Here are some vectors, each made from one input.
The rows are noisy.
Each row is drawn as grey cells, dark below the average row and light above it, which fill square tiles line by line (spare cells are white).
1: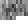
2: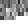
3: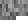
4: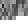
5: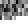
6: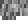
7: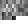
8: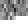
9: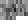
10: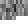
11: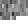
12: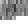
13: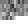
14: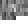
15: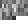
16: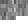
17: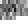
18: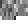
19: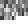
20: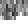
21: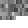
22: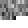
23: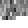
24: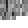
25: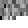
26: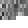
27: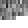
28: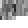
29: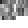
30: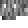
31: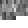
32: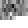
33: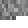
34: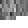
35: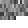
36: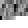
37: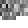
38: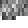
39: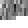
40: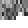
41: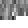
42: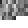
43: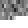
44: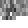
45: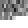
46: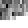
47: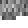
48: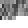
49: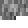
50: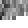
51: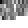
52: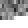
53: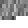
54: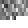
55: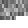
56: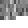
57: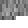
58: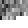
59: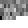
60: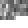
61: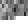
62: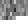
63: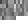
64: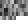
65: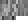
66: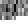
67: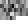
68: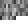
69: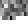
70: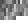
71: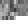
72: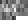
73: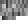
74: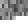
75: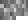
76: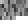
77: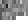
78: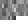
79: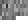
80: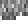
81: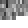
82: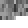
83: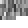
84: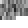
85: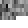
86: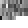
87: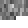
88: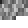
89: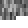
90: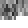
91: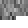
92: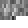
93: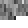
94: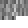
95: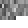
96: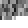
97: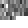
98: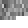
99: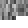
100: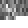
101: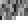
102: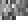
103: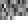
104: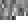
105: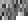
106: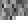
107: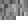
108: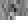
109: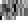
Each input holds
either a fixed value, or one of 8 labels and a node of a 10-node tree, or a node of a 9-node tree.
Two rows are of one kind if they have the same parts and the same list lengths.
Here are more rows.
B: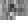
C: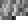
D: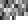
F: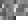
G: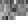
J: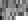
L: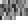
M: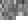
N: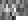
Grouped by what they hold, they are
B, G, L
C, D, F, J, N
M

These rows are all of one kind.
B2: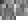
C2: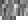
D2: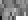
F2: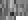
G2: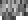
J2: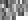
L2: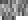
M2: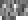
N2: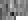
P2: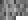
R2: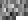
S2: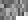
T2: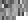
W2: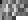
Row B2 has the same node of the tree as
C2, D2, M2 and W2.
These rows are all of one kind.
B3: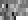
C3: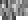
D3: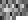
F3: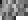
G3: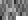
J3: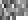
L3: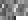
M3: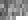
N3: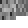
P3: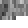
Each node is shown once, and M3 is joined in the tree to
B3.
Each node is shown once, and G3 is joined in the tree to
L3.
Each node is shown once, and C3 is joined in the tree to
F3.
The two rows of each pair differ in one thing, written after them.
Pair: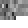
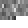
the node of the tree
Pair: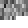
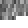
the label
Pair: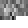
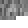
the label
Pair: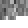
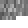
the node of the tree
